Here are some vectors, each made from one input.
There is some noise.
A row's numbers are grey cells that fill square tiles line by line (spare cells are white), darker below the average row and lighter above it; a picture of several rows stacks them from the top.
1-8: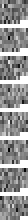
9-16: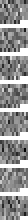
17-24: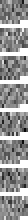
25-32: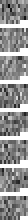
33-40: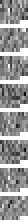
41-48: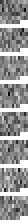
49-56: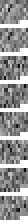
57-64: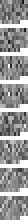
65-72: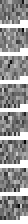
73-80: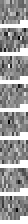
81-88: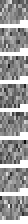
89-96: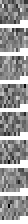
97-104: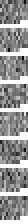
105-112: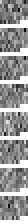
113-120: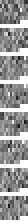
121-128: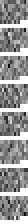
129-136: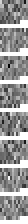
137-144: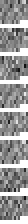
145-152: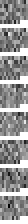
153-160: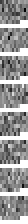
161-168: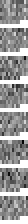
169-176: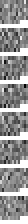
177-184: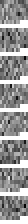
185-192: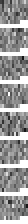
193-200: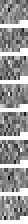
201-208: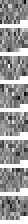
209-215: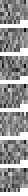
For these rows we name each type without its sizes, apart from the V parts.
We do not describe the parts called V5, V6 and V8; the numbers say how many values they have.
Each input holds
either a value of V5, a value of V6 and a value of V8, or a list of points on a line.
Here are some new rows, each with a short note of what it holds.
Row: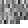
the empty list
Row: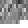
a list of two items
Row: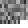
a value of V5, a value of V6 and a value of V8
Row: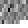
a list of two items
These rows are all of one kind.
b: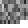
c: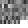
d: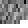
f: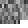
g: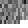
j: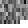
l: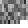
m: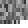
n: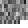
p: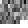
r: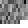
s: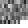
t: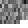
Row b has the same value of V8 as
p and t.
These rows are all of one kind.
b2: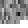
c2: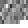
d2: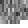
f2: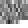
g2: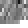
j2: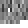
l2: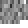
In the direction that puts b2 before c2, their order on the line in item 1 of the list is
f2, j2, d2, b2, g2, c2, l2.
